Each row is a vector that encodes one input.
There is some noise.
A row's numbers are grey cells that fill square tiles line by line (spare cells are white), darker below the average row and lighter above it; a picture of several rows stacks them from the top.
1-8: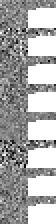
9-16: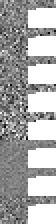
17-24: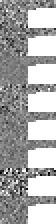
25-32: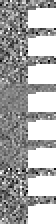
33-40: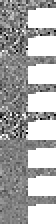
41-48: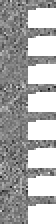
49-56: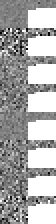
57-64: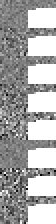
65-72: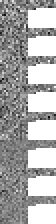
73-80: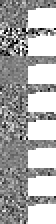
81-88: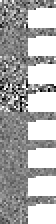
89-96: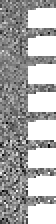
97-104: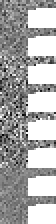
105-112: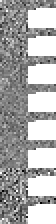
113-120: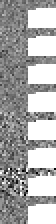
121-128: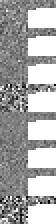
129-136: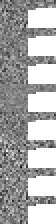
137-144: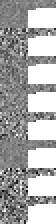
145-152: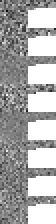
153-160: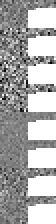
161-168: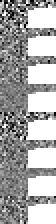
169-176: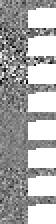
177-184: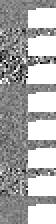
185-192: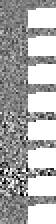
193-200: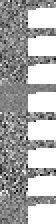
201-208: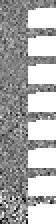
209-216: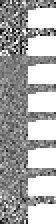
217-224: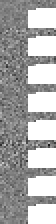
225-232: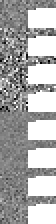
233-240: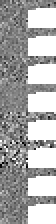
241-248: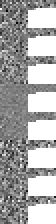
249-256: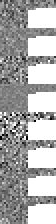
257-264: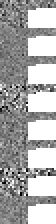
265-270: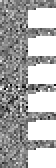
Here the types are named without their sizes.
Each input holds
a node of a tree, together with either a label and a node of a tree, or a list of points on a line.
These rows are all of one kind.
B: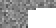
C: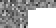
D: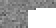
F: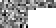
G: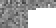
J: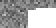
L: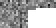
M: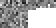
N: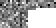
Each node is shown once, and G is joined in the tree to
D and L.
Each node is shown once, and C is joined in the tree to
J.
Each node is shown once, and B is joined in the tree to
N.
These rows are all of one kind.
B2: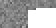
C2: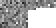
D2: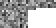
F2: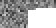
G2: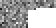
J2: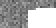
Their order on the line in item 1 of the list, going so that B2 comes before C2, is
G2, D2, F2, B2, C2, J2.
